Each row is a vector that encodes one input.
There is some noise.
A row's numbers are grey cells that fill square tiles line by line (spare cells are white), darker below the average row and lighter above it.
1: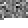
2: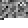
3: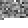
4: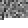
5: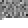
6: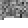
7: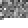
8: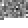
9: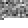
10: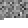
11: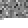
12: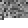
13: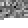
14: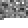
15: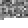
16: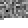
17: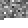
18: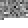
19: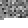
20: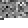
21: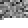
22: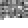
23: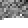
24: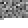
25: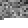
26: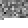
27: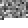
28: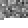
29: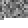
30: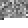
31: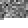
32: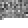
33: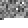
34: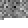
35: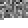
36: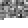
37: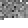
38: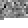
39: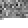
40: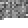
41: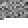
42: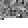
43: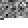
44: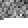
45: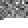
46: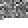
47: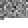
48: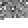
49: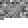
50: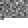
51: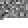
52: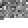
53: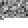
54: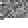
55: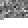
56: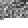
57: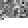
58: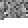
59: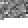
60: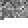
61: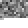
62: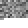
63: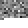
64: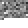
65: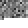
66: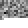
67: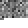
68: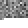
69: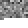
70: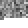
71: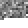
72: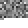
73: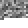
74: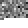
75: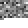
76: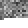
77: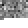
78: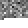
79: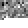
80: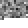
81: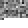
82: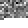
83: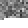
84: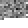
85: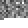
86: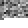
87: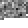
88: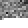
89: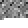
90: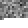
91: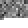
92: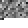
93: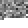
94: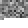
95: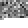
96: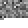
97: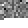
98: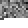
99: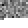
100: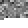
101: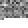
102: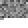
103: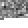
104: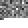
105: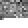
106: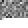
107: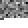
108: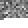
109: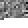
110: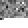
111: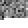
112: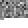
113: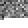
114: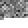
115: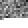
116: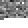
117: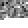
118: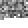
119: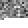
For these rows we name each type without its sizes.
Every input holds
a point on a line, a node of a tree and three true/false values.
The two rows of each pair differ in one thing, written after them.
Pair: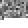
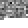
the place on the line
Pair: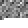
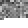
one of the three true/false values
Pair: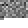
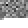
the place on the line
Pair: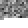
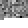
the place on the line
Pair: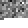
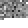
the node of the tree
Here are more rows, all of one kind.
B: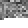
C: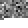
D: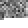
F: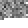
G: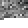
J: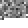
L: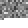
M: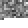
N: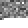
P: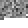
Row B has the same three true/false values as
D, F, L and M.
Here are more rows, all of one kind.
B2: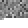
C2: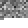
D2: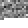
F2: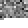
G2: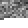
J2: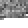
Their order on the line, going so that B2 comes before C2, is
G2, D2, J2, B2, F2, C2.
